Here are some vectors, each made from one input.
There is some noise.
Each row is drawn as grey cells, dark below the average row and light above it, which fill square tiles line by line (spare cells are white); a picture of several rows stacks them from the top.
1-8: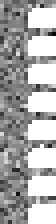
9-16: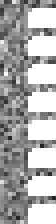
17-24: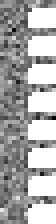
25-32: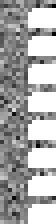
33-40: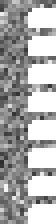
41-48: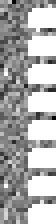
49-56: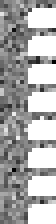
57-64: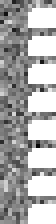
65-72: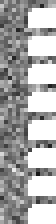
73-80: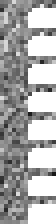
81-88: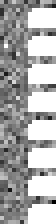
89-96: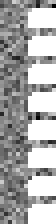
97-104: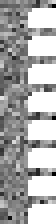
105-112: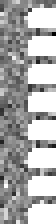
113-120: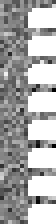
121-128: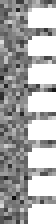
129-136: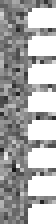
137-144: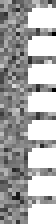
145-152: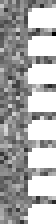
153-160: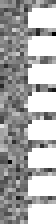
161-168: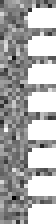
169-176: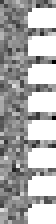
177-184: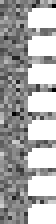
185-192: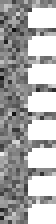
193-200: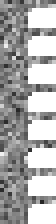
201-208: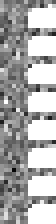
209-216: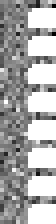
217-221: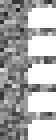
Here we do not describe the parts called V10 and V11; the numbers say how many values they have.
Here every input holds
a value of V10, together with either a point on a 9-point circle, or a true/false value and a value of V11.
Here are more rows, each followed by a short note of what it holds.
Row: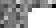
a point on a 9-point circle and a value of V10
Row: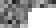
a true/false value, a value of V10 and a value of V11
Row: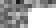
a true/false value, a value of V10 and a value of V11
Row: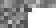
a true/false value, a value of V10 and a value of V11
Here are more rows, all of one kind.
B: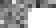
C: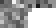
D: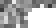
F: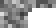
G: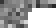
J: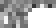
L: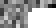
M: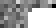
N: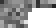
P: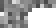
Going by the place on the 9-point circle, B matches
G and N.
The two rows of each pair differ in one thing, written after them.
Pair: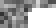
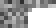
the value of V10
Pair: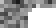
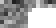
the value of V11
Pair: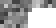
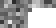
the value of V10
